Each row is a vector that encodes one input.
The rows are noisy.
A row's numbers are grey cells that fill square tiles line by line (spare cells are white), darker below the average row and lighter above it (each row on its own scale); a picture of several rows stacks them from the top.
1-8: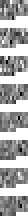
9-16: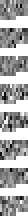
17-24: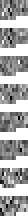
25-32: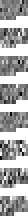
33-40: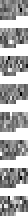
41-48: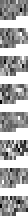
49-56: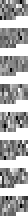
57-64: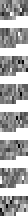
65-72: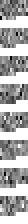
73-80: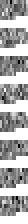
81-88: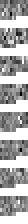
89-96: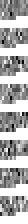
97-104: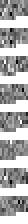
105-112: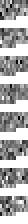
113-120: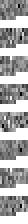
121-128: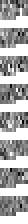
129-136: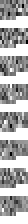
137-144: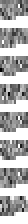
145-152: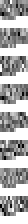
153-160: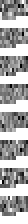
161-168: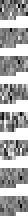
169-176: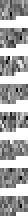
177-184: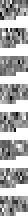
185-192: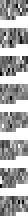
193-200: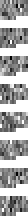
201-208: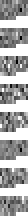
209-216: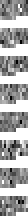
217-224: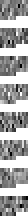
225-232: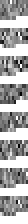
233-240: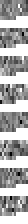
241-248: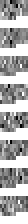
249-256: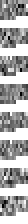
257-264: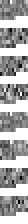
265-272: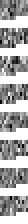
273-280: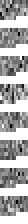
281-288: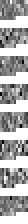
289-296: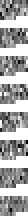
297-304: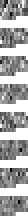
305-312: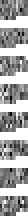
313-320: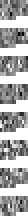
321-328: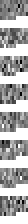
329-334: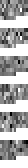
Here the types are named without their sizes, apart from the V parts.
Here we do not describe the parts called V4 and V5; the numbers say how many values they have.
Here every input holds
either a fixed value, or a label, four true/false values, a value of V4 and a value of V5.
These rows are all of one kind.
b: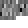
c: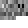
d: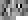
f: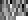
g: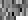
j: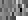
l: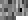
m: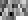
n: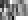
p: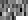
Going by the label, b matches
f, m, n and p.
